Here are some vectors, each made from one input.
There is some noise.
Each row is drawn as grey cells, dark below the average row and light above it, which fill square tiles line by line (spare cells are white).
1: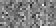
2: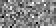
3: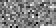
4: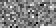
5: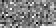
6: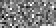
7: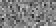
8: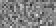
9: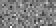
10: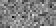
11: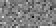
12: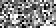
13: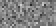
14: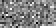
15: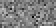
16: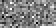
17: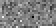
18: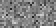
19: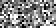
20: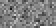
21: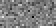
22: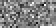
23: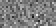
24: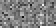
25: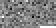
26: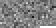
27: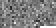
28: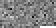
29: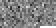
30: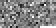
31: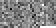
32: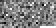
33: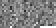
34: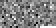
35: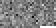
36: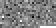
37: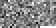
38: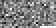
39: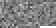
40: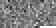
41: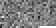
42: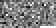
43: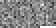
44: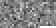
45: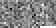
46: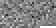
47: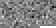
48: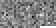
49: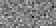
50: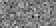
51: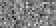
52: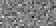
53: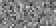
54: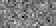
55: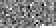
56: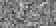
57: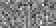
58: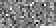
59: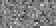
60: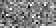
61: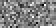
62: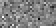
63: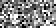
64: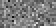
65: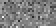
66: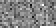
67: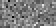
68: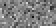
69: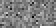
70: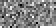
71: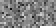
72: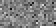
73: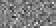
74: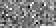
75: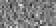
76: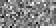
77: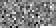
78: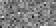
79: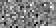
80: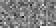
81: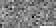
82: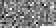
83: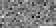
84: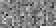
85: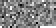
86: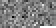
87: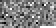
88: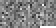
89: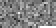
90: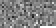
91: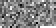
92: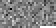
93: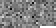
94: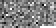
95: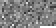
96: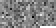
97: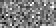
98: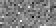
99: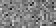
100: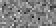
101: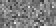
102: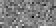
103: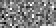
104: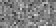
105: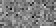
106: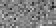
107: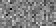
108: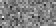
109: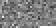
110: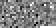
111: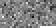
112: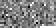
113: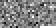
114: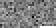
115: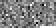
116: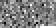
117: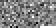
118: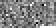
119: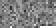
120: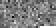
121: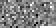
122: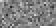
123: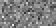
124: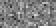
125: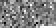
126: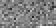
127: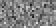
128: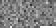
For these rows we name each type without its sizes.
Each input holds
a list of points on a line.
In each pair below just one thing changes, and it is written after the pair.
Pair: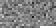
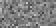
the place on the line in item 1 of the list
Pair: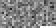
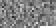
the place on the line in item 1 of the list
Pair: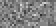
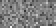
the place on the line in item 1 of the list
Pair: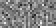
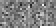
the place on the line in item 2 of the list
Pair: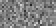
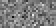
the place on the line in item 1 of the list
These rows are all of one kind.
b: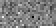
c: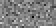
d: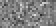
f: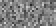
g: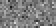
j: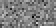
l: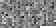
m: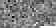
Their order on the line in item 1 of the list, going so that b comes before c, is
m, g, f, d, b, c, j, l.
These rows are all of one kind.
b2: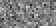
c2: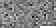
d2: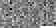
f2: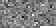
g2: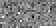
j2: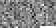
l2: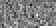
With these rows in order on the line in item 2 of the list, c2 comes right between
d2 and f2.
